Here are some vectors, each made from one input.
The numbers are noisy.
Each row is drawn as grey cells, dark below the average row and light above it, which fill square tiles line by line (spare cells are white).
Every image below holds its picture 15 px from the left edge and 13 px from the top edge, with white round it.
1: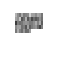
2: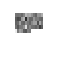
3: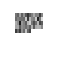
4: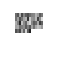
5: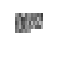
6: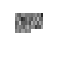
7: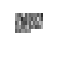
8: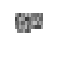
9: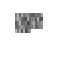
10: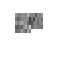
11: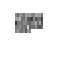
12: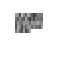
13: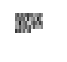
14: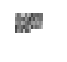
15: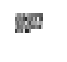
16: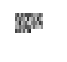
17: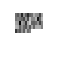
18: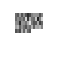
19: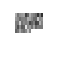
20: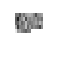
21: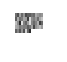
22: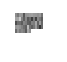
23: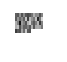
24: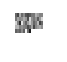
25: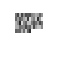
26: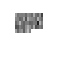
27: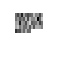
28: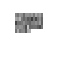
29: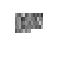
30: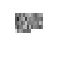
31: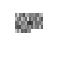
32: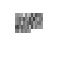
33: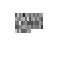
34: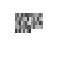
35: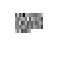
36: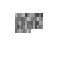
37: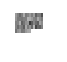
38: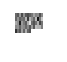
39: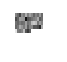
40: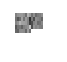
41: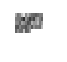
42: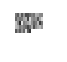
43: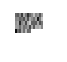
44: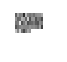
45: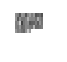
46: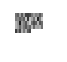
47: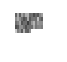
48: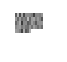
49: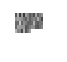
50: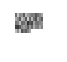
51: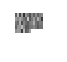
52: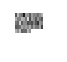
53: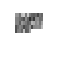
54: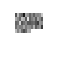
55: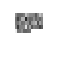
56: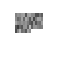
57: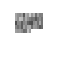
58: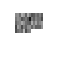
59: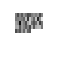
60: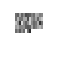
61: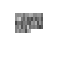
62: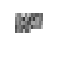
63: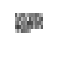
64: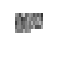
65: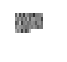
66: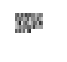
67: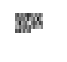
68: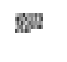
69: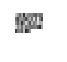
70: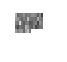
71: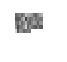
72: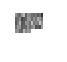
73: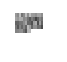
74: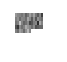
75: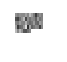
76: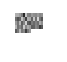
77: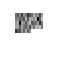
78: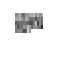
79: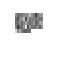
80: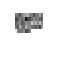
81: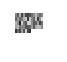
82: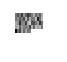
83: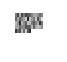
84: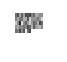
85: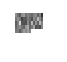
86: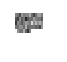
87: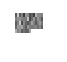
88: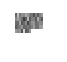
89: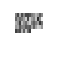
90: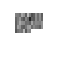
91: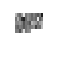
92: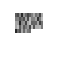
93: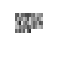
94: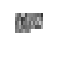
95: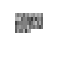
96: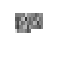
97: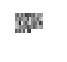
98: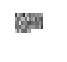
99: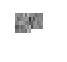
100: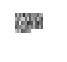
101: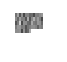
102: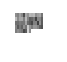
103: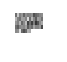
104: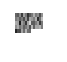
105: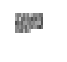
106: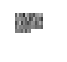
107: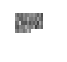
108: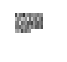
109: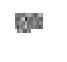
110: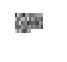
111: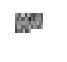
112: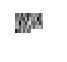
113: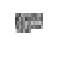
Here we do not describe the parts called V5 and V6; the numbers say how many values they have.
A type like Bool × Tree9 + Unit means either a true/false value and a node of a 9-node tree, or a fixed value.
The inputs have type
Bool × V5 × V6 + Line4.
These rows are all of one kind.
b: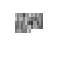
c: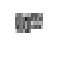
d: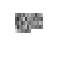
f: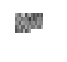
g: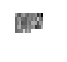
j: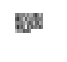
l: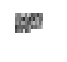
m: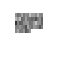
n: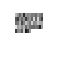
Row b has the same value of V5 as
d, m and n.
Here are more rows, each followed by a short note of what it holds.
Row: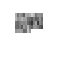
a true/false value, a value of V5 and a value of V6
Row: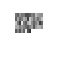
a point on a 4-point line
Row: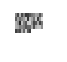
a point on a 4-point line
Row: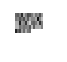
a point on a 4-point line
